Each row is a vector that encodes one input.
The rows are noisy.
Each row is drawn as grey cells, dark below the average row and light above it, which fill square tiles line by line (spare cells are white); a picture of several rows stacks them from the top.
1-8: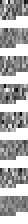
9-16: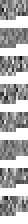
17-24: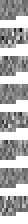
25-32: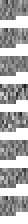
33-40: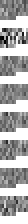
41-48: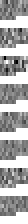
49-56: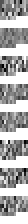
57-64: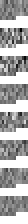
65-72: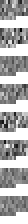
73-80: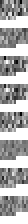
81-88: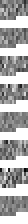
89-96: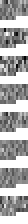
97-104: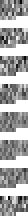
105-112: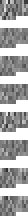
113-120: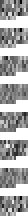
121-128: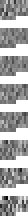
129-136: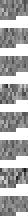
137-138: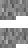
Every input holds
either a fixed value, or one of 7 labels, a point on each of two 5-point lines and a true/false value, or a node of a 7-node tree.
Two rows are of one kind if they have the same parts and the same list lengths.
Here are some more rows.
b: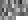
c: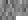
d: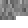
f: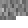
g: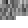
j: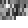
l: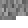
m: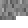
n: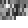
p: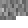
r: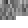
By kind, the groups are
b
c, d, f, g, l, m, p, r
j, n

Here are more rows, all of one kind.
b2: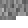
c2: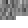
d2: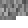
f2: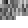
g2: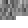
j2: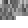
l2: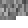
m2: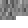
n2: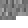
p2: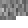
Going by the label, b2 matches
c2, d2, g2 and m2.
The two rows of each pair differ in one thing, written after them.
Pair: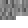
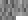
the true/false value
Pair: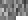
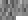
the place on one of the two 5-point lines
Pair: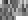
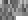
the label
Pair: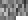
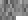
the label
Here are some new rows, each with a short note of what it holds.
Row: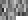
a node of a 7-node tree
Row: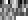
a node of a 7-node tree
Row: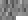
one of 7 labels, a point on each of two 5-point lines and a true/false value
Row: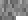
one of 7 labels, a point on each of two 5-point lines and a true/false value
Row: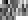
one of 7 labels, a point on each of two 5-point lines and a true/false value
